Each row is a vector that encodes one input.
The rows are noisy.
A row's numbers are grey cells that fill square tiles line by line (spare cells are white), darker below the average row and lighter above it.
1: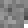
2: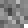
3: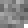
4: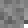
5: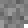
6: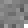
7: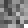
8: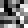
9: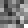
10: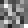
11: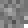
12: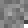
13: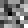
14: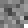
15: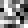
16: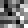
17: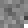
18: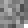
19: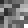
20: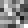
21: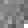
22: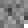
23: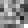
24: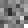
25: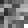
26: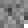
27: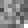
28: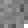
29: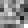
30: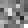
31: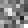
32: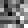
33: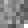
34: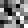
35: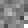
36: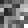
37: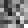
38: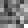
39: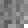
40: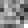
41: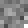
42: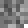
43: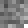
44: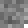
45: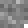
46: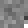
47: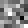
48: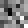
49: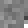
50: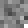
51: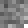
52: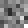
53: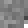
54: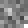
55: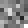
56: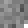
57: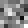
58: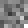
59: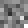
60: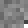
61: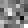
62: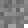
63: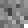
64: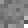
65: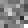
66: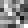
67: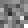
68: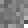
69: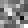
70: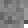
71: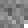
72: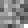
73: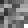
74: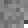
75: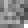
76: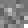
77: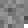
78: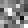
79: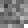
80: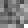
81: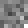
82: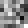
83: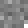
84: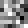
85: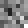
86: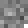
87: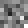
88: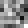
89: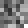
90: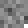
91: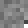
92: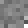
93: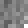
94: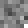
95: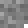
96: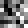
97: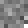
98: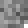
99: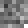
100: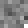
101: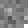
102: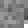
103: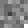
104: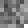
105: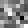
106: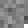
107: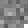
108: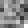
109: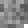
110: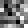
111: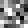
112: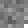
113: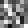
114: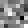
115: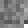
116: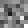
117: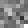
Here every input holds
either a point on an 11-point circle and a true/false value, or a fixed value.
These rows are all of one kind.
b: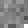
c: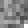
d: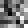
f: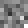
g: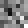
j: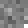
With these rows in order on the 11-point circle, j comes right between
b and f.
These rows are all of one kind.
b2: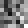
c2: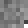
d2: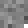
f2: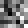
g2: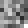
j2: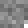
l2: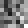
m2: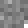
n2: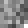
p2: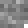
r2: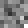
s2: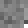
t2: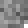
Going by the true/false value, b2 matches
c2, f2, l2 and s2.
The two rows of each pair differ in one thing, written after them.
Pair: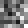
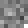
the place on the 11-point circle
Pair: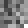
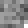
the true/false value
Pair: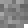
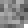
the place on the 11-point circle
